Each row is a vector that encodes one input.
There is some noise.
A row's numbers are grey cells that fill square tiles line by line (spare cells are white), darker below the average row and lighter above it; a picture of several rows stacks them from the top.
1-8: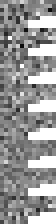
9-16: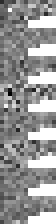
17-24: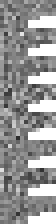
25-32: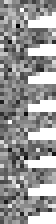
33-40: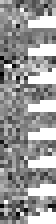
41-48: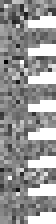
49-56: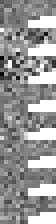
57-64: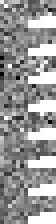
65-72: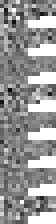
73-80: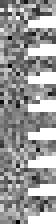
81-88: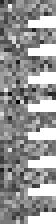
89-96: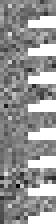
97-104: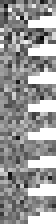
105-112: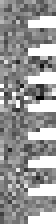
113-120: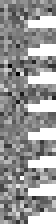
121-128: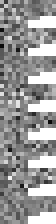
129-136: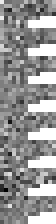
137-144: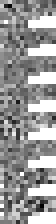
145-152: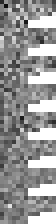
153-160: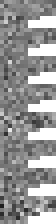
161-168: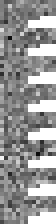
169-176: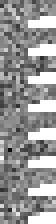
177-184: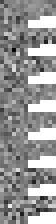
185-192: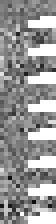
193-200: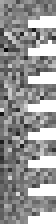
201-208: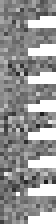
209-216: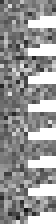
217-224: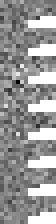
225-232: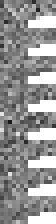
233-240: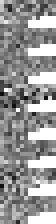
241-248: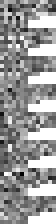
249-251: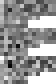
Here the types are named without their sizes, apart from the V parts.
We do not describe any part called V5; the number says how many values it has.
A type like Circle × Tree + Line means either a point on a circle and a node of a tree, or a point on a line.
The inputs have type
List(Line) + V5 × V5.
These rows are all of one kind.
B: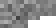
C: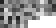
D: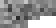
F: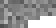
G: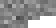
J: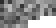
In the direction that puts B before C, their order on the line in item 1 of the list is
D, G, B, F, C, J.
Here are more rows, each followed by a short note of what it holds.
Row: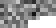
two values of V5
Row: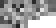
two values of V5
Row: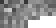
a list of three items
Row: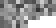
two values of V5
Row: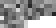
the empty list
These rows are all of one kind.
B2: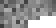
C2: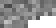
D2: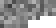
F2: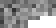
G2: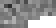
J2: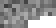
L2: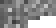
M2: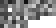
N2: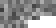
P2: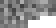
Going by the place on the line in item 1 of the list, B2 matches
G2, J2 and N2.
